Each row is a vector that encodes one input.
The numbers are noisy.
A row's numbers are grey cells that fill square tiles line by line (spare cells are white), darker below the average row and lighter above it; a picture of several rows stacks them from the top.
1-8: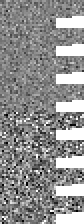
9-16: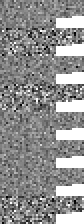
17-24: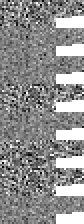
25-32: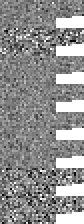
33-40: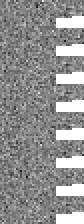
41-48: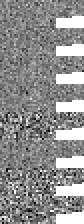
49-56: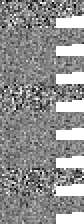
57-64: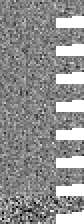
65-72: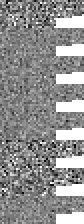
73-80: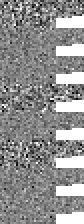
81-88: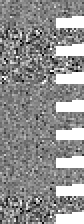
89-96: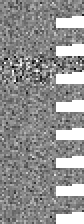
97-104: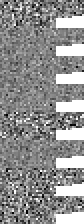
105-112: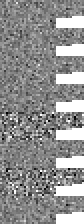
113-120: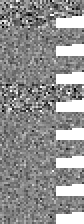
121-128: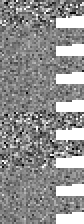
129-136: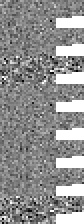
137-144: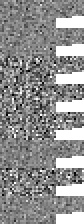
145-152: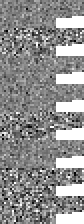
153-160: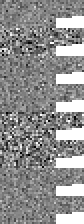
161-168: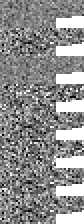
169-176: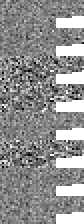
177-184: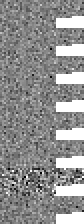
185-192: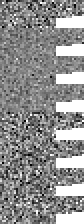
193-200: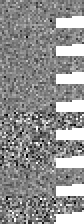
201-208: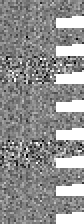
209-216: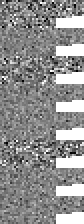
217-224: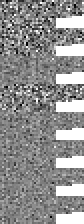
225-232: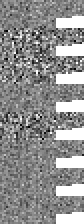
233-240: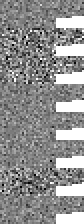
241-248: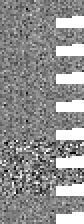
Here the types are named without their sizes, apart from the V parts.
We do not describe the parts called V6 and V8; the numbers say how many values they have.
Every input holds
either a point on a circle, a true/false value, a value of V6 and a value of V8, or a node of a tree.
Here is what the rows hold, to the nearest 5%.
About 65% of them hold a point on a circle, a true/false value, a value of V6 and a value of V8. The rest hold a node of a tree.
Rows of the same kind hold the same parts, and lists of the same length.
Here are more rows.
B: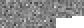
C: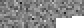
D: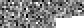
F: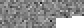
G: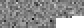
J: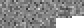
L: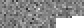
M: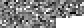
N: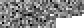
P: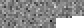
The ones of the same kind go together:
B, C, F, G, J, L, P
D, M, N

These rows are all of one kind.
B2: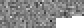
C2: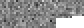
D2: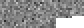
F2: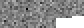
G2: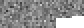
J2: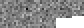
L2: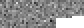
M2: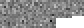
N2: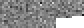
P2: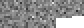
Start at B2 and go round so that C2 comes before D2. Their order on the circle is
B2, P2, C2, D2, F2, L2, M2, J2, G2, N2.
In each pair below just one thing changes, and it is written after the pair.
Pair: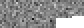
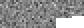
the place on the circle
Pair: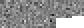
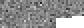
the place on the circle
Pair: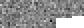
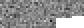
the value of V8
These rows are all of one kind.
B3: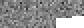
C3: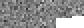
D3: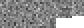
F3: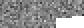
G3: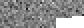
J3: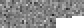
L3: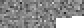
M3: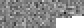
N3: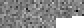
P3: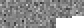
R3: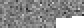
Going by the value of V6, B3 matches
F3 and L3.
